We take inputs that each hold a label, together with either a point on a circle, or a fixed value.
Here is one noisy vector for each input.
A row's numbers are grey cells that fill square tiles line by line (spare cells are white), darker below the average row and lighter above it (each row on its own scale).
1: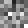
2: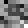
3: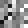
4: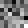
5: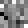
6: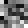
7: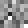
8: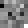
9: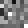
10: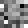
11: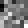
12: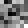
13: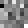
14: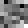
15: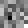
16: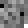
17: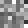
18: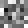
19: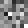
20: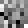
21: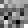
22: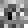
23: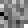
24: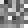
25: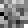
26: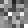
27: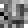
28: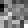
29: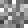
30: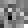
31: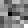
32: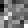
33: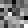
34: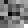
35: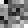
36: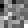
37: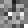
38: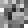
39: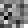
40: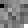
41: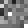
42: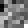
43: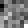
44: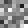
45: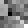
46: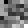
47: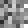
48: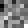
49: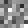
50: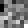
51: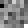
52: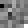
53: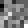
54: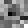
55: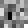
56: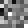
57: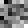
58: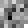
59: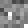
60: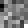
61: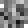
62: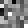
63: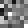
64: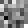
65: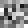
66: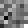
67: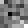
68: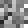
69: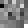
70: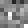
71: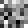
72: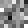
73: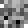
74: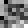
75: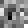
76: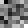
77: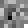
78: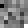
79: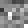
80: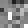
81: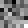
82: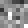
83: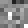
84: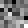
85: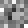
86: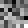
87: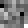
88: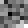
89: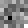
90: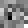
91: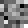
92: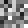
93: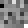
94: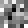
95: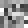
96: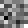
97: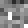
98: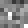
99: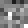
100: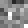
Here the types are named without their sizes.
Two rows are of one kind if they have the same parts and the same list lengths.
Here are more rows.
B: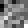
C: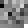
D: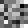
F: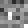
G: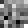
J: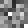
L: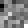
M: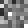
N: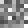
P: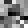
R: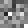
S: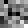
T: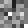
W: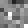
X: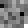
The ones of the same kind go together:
B, F, J, L, M, R, T, W
C, D, G, N, P, S, X

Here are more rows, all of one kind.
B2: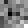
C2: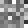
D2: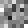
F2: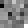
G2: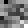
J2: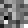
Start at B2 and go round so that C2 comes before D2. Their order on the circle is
B2, J2, G2, C2, D2, F2.
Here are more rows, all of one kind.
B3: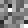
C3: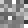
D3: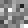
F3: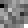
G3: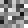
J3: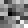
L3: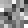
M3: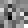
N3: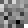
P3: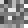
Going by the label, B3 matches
C3, D3, G3 and P3.
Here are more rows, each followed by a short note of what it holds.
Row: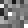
a label
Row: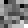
a point on a circle and a label
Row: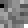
a point on a circle and a label
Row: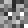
a label
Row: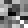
a point on a circle and a label
